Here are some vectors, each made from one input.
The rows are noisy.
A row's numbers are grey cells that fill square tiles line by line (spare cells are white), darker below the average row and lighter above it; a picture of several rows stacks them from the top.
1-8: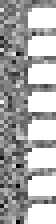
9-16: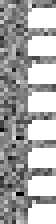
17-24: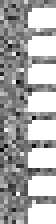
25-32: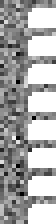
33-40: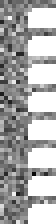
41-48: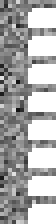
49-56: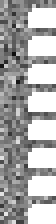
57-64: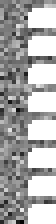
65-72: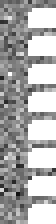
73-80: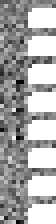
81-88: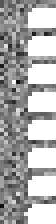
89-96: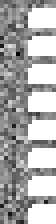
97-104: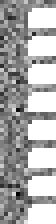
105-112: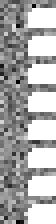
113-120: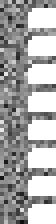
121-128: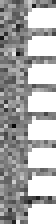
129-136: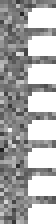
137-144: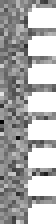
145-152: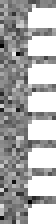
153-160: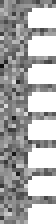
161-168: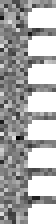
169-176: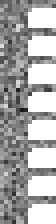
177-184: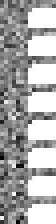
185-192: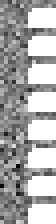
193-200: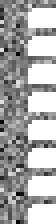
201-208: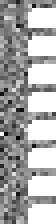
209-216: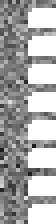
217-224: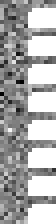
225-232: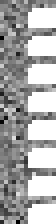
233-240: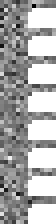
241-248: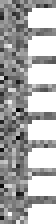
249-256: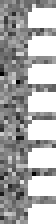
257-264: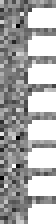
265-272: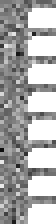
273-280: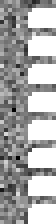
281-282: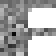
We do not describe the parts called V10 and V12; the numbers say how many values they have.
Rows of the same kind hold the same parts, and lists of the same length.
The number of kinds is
2.
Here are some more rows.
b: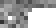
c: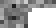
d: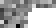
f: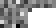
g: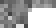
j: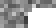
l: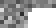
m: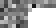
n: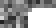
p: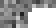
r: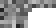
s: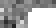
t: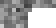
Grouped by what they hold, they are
b, c, g, j, l, n, p, s, t
d, f, m, r

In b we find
a node of a 13-node tree, a true/false value and a value of V12.
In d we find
a node of a 13-node tree and a value of V10.
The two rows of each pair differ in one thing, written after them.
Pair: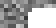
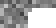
the node of the tree
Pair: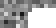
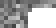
the node of the tree
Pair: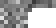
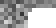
the node of the tree
